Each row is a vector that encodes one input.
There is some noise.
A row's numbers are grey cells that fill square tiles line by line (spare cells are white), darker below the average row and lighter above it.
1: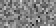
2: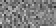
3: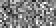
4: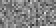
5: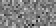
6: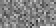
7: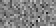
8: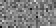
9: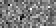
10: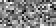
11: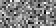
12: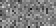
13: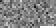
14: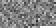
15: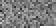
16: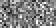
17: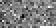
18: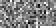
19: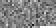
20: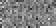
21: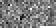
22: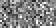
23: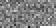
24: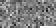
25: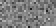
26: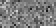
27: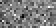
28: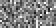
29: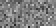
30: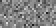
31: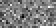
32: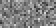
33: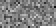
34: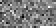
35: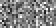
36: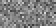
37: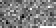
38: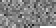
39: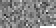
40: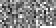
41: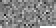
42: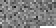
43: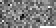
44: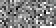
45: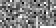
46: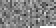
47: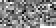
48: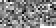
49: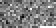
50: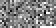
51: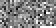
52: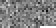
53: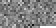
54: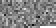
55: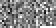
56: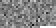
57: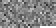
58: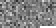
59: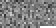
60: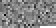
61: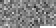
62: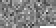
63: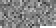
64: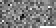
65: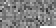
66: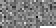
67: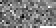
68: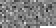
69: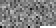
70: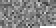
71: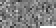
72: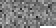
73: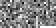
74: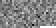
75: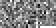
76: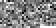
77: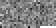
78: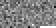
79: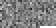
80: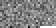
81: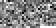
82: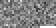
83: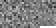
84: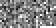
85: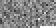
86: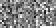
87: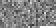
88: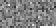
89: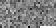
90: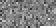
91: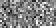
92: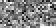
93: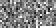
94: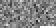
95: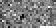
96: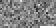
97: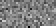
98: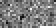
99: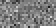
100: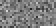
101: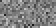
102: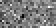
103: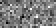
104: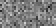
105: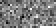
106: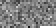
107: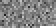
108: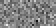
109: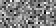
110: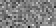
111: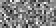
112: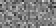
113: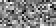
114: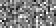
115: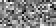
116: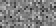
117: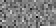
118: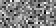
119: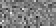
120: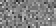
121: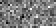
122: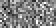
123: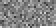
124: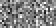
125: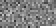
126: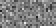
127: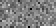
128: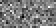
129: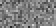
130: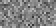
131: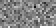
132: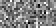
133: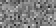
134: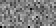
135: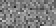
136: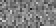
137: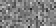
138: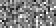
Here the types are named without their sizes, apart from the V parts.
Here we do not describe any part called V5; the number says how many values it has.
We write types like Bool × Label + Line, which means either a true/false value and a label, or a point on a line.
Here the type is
Bool × V5 + List(Line × Line).
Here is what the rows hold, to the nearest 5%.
About 20% of them hold a true/false value and a value of V5. The rest are lists of items, each a point on each of two lines.
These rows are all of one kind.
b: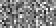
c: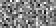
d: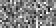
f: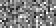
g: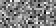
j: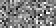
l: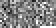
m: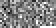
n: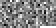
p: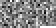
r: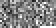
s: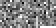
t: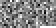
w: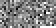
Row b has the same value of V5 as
c, n, p and t.
